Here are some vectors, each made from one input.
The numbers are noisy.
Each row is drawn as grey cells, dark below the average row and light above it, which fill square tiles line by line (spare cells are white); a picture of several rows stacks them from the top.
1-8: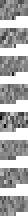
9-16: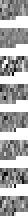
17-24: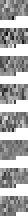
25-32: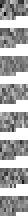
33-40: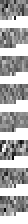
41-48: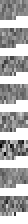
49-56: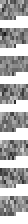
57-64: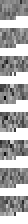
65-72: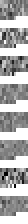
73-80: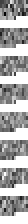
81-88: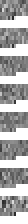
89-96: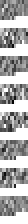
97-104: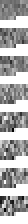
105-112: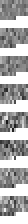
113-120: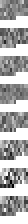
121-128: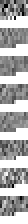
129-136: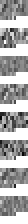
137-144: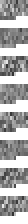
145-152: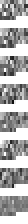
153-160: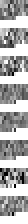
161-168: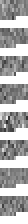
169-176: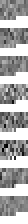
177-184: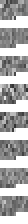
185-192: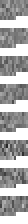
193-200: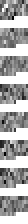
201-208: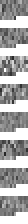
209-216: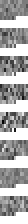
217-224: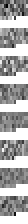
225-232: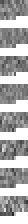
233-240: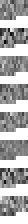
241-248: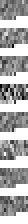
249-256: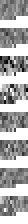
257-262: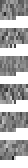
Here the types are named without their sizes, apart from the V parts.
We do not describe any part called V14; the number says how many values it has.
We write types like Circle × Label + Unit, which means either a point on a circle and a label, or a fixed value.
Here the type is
Line × (Line + V14).
